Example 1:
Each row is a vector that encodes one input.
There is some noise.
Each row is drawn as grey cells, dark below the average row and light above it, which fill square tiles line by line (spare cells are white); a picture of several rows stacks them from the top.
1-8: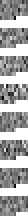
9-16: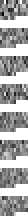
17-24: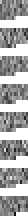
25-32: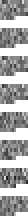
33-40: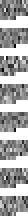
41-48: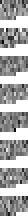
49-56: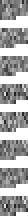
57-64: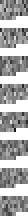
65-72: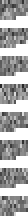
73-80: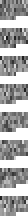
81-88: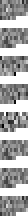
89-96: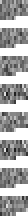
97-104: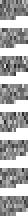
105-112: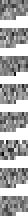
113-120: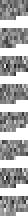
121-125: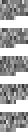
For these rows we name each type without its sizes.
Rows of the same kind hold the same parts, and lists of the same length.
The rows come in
3 kinds.
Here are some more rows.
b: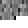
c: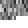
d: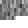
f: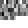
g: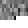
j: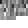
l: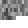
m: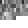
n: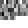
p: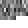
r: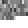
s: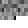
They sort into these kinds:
b, c, g, j, m, s
d, l, p, r
f, n

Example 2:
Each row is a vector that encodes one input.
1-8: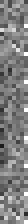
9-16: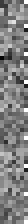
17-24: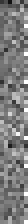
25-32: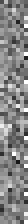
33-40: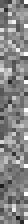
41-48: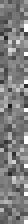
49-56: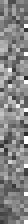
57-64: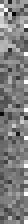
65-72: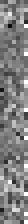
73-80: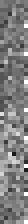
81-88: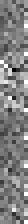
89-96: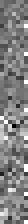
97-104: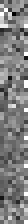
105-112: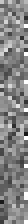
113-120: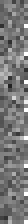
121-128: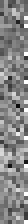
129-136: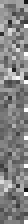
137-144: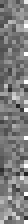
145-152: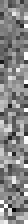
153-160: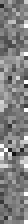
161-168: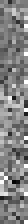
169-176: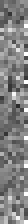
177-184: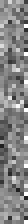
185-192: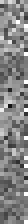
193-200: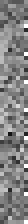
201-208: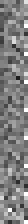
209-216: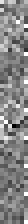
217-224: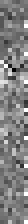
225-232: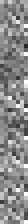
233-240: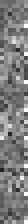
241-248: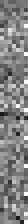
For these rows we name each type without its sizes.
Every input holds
either a point on a circle and a true/false value, or a fixed value.
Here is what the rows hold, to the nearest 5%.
About 95% of them hold a point on a circle and a true/false value. The rest hold a fixed value.
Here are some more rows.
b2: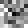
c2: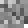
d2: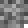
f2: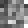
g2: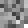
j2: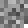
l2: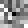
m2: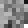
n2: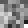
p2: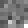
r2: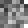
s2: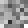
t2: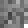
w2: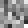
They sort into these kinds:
b2, l2
c2, d2, f2, g2, j2, m2, n2, p2, r2, s2, t2, w2

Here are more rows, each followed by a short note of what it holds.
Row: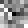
a fixed value
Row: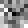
a fixed value
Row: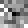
a fixed value
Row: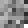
a point on a circle and a true/false value
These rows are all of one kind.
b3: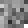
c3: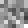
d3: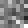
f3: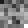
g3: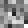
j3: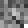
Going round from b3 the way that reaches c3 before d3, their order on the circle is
b3, j3, f3, g3, c3, d3.
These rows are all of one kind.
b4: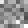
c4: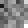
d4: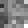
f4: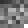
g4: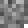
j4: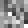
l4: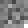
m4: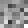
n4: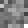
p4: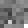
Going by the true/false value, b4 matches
j4 and m4.
